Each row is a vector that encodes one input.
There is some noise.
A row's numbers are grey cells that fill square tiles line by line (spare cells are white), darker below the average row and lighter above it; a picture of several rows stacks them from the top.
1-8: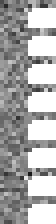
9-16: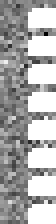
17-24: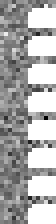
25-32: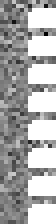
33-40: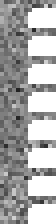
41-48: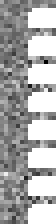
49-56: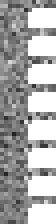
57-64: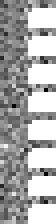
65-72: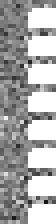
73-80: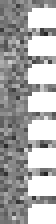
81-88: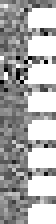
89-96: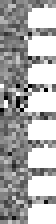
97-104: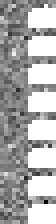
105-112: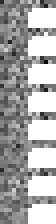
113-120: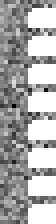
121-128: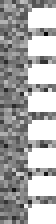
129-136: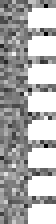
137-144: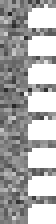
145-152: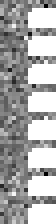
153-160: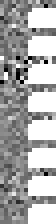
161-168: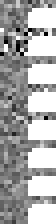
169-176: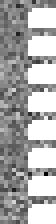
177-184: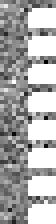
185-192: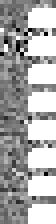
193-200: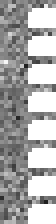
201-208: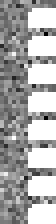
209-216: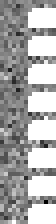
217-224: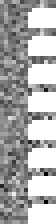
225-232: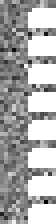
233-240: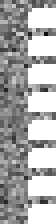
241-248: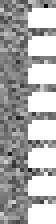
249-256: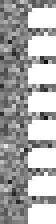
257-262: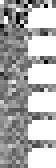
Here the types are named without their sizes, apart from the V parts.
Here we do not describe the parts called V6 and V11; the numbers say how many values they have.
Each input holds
either a fixed value, or a point on each of two lines, a true/false value, a value of V6 and a value of V11.
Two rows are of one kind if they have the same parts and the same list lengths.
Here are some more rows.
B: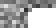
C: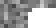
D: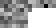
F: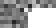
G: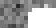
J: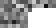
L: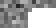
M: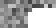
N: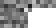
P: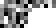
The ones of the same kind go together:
B, C, D, F, G, J, L, M, N
P

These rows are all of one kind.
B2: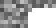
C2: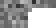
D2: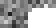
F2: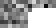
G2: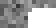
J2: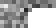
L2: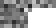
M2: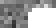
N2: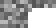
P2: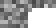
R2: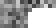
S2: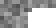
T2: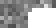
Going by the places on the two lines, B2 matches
J2, N2 and P2.
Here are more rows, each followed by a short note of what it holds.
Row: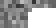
a point on each of two lines, a true/false value, a value of V6 and a value of V11
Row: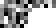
a fixed value
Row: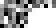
a fixed value
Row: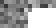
a point on each of two lines, a true/false value, a value of V6 and a value of V11
